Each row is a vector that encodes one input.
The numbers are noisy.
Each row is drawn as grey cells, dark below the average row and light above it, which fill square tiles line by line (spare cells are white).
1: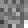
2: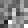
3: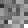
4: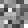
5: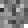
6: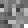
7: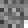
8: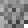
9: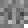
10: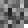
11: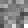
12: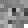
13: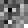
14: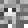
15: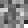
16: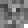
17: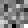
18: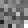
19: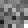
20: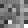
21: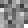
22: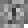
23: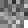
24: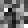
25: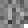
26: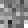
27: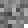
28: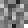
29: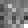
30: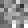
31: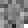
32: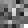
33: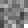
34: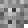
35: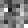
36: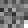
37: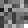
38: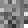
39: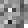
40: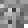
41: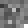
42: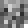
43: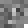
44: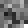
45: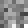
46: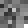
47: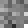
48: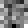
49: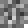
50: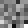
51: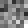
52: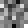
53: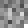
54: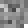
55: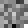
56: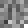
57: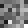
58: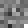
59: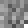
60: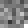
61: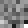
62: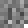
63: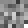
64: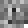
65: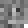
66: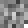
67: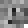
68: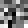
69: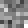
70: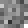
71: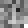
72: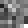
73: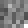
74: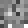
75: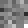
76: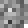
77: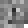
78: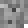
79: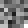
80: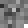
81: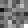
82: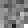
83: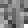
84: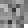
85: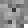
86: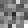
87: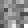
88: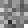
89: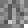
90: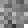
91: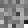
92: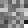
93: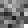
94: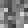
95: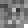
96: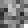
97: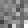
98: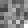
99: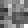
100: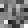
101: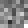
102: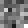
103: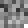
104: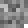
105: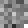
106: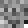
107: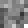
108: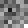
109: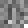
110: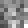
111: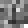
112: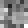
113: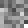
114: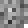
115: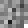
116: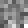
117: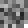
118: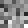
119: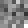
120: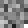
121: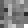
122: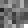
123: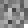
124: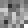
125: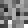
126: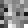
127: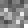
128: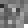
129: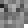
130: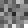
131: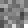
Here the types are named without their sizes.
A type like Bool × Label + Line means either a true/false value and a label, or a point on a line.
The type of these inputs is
Bool × Bool × Bool × Bool.
